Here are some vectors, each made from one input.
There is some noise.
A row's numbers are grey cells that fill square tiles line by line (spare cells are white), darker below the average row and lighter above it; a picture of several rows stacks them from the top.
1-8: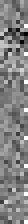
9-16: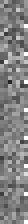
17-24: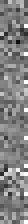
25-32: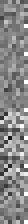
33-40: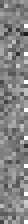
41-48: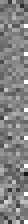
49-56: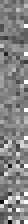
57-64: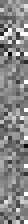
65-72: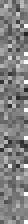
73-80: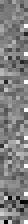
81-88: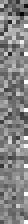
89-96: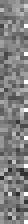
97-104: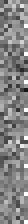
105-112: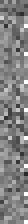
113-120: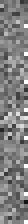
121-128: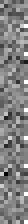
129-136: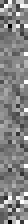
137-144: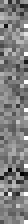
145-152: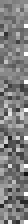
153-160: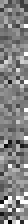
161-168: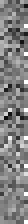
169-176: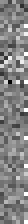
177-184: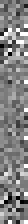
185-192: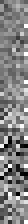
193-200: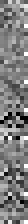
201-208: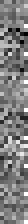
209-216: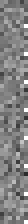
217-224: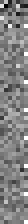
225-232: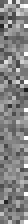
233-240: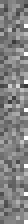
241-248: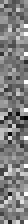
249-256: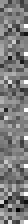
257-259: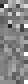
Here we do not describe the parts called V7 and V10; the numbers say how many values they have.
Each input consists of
a point on an 8-point circle, together with either a point on a 5-point line, or a true/false value, a value of V7 and a value of V10.
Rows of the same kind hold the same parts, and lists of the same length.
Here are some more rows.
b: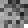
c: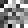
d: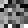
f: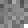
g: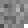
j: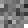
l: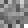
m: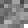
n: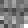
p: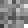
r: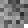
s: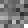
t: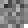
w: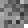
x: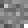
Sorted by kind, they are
b, d, f, g, l, m, p, r, t, w, x
c, j, n, s

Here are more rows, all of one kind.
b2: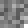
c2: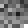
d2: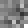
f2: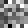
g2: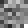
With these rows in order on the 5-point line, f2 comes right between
c2 and g2.
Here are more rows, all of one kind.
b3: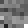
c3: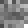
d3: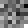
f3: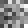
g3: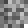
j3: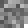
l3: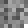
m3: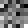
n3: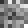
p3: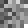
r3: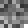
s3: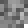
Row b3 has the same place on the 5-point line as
f3, g3, m3 and p3.
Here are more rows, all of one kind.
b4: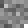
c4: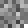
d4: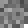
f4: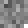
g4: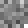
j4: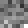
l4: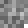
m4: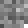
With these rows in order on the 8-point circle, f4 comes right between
l4 and m4.
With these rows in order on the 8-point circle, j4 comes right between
b4 and d4.
